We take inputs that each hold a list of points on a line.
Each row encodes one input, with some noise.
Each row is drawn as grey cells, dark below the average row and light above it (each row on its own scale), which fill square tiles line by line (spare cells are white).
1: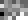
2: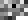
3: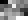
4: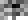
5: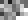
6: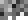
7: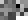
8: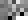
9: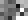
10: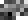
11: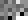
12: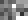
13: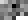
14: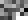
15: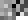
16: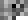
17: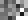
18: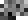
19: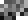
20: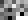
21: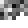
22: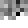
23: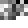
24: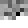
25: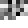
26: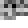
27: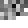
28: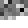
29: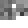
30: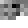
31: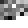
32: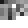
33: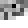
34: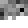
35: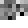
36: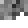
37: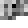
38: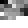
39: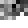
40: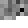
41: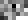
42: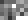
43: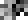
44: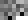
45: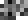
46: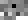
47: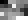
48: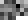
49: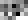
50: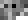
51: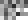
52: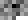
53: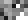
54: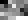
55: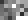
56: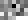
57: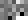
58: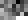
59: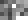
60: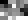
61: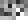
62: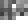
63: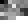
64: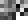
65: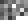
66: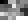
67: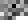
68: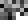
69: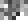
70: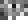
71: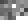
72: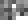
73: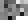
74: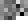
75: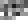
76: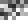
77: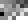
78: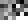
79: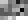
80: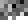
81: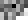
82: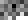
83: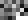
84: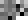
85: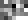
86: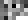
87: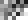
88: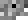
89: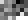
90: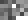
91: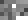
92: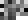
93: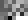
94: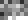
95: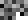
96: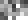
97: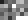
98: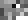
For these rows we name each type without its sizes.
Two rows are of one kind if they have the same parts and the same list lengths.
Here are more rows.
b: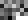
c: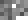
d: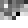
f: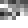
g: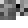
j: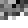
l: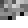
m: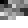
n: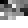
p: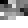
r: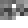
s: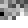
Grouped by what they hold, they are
b, c, g, l, r
d, f, j, s
m, n, p

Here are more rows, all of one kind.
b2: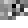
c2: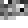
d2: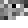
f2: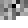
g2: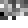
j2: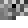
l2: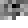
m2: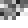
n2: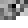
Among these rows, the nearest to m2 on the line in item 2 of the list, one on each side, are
g2 and l2.
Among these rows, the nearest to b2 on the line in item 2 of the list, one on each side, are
j2 and n2.
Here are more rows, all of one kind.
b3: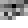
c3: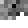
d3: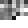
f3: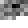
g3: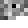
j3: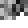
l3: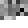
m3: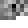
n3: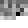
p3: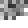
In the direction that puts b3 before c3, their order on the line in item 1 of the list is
l3, n3, d3, p3, m3, g3, b3, f3, c3, j3.
